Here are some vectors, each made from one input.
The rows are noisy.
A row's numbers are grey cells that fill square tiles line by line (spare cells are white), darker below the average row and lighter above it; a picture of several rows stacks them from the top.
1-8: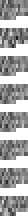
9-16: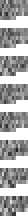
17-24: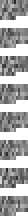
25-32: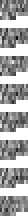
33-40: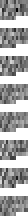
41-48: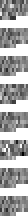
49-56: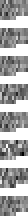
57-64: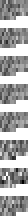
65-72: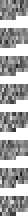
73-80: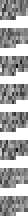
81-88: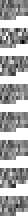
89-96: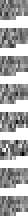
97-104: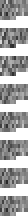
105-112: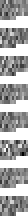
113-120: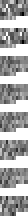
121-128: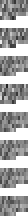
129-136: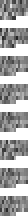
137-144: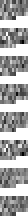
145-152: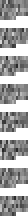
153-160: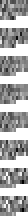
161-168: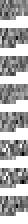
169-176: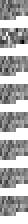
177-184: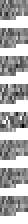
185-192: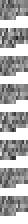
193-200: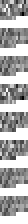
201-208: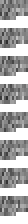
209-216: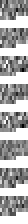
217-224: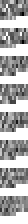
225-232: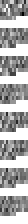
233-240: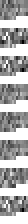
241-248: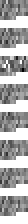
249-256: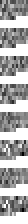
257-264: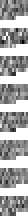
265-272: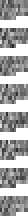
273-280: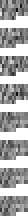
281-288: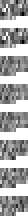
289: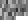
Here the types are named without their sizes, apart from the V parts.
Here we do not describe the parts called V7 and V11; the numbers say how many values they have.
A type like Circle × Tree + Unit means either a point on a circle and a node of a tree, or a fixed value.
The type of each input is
Bool × V7 × V11 + Circle + Line.
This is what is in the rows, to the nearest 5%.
About 50% of them hold a point on a circle. About 10% of them hold a point on a line. The rest hold a true/false value, a value of V7 and a value of V11.
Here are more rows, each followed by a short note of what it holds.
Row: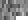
a point on a circle
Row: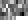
a point on a line
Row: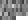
a true/false value, a value of V7 and a value of V11
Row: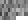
a point on a circle
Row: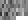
a point on a circle
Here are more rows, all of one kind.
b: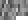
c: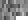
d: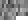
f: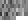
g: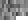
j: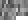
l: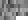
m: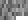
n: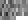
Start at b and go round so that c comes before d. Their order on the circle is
b, n, f, m, c, g, l, d, j.
